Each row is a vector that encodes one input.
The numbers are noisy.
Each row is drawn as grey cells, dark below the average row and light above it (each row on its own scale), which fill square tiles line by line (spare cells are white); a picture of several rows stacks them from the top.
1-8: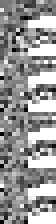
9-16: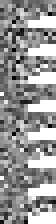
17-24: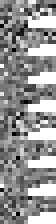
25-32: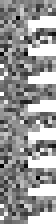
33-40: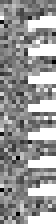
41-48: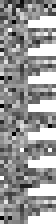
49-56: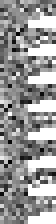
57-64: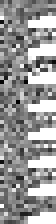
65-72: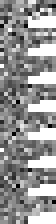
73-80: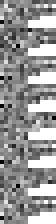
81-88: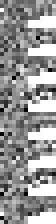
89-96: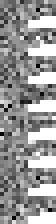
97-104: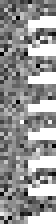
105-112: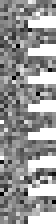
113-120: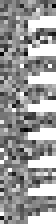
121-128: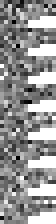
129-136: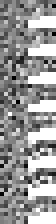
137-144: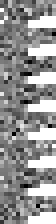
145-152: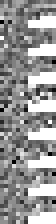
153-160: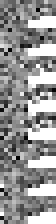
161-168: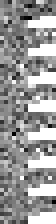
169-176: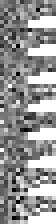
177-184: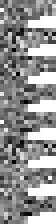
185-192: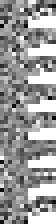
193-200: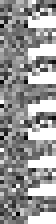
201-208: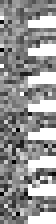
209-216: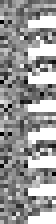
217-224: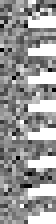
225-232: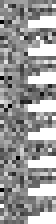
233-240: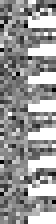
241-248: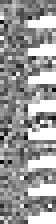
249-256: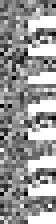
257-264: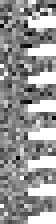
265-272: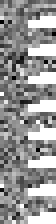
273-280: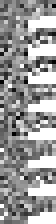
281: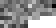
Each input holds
either a point on a 16-point circle, or four true/false values.
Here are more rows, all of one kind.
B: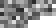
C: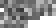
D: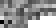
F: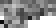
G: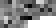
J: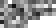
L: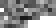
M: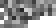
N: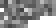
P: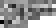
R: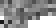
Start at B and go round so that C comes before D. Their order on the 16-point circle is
B, C, M, N, L, G, F, R, D, P, J.
